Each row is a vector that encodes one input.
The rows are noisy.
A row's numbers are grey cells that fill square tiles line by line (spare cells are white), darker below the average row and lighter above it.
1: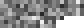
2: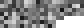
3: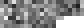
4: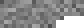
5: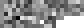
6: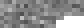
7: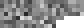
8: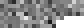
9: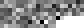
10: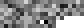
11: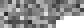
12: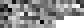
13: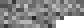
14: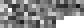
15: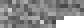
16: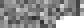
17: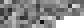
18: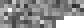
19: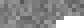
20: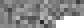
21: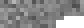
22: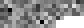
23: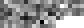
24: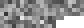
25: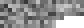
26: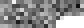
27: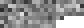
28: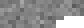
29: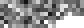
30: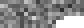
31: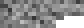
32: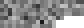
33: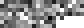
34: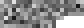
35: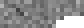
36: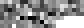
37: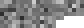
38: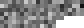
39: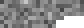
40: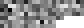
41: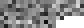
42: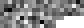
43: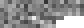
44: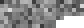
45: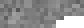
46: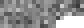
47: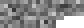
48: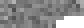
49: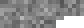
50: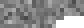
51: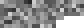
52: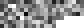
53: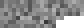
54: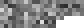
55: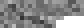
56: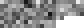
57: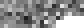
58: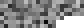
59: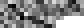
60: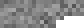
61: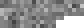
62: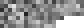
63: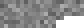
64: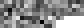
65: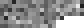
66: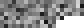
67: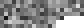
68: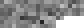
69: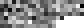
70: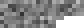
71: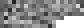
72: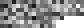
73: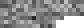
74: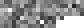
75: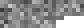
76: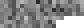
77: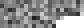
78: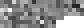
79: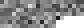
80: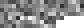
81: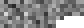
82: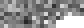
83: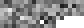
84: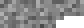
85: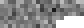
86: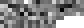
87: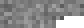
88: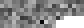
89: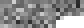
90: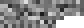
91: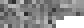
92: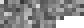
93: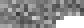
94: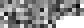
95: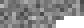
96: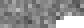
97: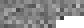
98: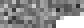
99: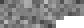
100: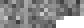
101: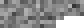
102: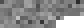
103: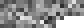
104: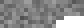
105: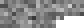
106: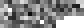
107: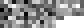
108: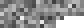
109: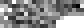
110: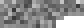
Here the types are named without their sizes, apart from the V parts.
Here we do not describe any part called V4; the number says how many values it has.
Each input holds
a list of items, each a point on a line and a value of V4.
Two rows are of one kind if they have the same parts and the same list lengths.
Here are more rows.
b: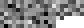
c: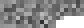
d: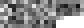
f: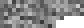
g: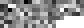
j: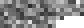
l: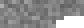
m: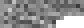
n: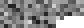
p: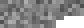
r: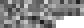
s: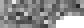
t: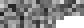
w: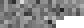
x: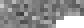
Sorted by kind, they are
b, d, j, n, t
c, g
f, l, m, p, r, s, x
w

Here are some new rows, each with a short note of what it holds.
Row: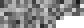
a list of two items
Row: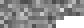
a list of three items
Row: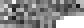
a list of one item
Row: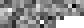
a list of two items
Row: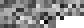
a list of three items
